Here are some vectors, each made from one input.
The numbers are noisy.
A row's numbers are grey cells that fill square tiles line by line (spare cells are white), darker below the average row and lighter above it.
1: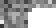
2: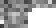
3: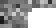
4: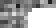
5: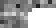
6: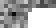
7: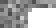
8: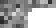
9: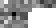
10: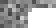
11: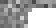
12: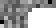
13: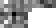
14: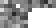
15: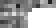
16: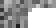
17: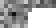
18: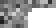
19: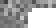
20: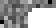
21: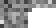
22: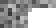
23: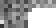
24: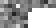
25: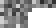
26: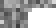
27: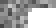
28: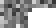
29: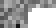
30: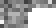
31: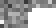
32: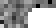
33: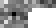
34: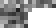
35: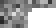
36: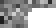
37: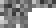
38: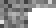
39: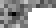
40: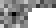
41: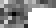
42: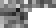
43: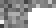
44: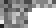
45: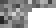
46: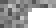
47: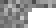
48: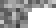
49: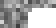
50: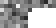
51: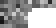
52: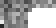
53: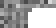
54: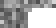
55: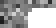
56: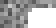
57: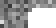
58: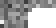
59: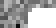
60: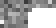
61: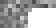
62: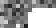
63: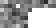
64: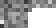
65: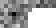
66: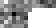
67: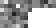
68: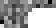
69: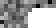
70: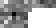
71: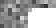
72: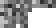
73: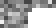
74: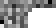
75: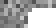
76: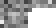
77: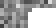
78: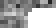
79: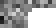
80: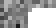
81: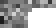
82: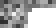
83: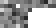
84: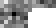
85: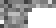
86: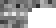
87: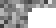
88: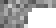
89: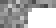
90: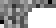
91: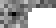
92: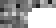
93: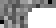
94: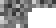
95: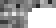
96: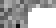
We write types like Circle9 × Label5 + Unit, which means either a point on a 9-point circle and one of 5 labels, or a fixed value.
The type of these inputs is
Bool × Line7.
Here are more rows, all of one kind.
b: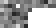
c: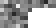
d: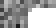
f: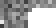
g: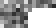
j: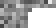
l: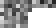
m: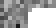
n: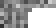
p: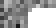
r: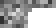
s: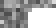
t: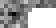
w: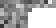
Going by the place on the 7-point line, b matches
c, j, n and w.
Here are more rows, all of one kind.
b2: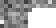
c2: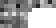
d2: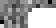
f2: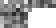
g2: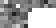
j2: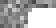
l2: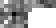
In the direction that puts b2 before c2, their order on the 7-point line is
b2, g2, f2, l2, j2, c2, d2.
